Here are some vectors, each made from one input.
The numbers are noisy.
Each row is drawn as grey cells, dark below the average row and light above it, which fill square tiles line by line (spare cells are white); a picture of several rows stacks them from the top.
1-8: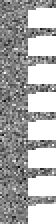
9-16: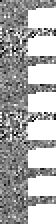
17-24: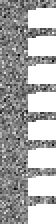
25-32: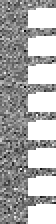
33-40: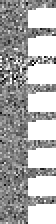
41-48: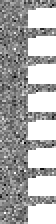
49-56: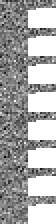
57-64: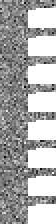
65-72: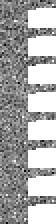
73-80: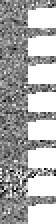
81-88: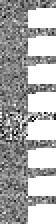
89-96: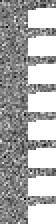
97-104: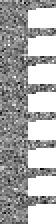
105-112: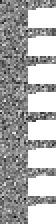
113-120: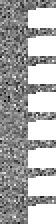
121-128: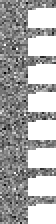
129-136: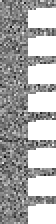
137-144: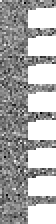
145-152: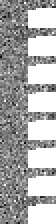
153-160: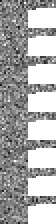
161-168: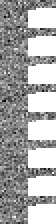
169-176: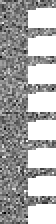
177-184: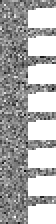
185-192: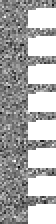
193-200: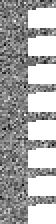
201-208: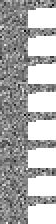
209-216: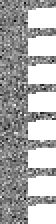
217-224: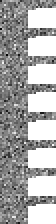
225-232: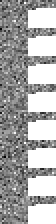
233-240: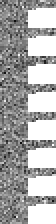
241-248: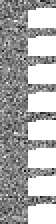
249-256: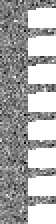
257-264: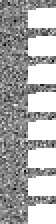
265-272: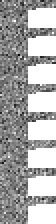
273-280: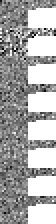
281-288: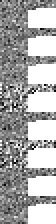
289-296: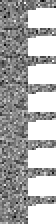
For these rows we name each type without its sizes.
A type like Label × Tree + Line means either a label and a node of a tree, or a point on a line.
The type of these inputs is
List(Line).
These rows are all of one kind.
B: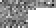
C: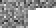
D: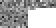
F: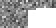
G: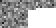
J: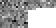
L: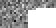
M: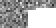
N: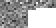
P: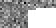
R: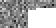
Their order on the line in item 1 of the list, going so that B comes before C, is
D, R, P, B, J, L, F, M, N, G, C.
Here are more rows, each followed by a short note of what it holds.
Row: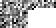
the empty list
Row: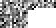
the empty list
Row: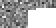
a list of two items
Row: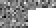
a list of one item
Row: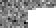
a list of two items
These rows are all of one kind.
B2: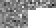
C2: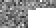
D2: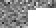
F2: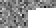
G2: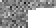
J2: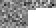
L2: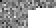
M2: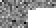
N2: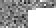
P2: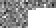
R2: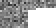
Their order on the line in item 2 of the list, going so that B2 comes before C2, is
P2, M2, F2, B2, L2, R2, D2, C2, G2, N2, J2.
